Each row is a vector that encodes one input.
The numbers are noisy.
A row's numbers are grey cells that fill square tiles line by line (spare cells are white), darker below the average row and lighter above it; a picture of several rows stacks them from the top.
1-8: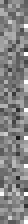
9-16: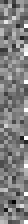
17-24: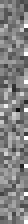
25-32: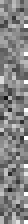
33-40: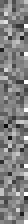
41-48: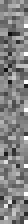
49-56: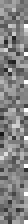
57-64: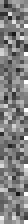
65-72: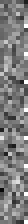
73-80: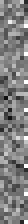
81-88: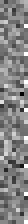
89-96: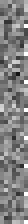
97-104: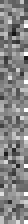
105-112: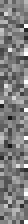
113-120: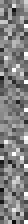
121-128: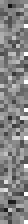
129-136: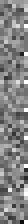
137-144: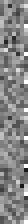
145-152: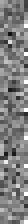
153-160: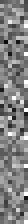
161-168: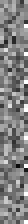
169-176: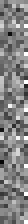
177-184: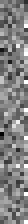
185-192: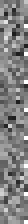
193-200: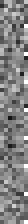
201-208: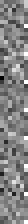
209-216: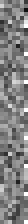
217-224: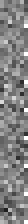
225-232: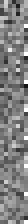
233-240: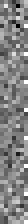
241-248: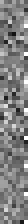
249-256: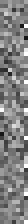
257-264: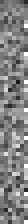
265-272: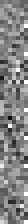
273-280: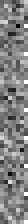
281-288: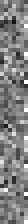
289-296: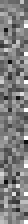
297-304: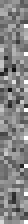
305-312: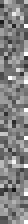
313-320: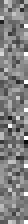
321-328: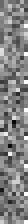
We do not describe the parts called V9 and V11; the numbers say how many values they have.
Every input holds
either a point on a 6-point line, or a point on an 8-point line and a value of V9, or a value of V11.
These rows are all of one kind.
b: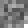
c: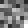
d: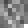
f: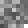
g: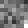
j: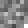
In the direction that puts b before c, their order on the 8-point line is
b, g, c, j, d, f.
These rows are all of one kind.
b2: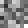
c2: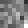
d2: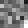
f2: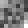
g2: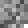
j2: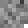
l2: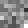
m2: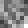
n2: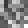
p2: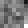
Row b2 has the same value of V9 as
f2 and p2.
